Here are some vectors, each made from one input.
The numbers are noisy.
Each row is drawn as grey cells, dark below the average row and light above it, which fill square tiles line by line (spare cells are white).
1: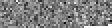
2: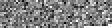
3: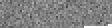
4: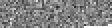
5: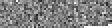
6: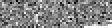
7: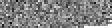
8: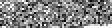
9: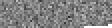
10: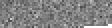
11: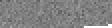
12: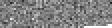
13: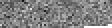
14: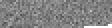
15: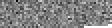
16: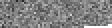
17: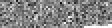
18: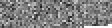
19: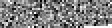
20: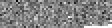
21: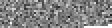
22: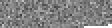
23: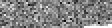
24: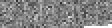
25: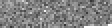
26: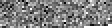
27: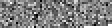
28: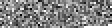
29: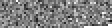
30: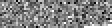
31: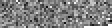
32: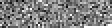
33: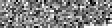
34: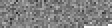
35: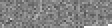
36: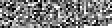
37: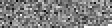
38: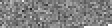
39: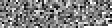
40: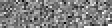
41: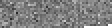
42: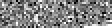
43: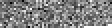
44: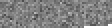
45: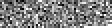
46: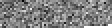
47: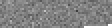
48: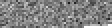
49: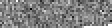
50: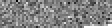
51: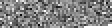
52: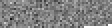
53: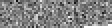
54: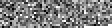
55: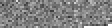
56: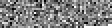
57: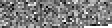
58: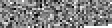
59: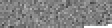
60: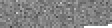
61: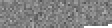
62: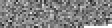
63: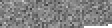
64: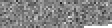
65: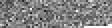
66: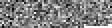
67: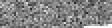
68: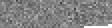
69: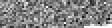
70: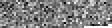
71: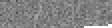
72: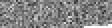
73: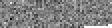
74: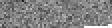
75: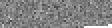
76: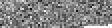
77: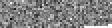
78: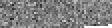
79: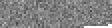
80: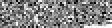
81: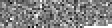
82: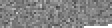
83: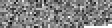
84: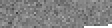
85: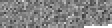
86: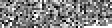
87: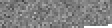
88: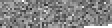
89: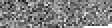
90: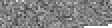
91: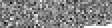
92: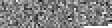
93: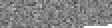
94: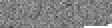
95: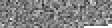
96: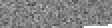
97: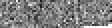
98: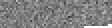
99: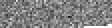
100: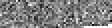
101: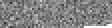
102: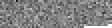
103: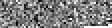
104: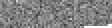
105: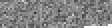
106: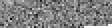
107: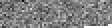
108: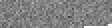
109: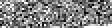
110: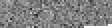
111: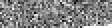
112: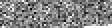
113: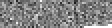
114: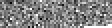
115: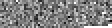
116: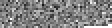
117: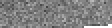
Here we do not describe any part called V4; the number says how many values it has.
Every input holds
a list of up to two items, each either a point on a 6-point circle, or one of 5 labels and a value of V4.
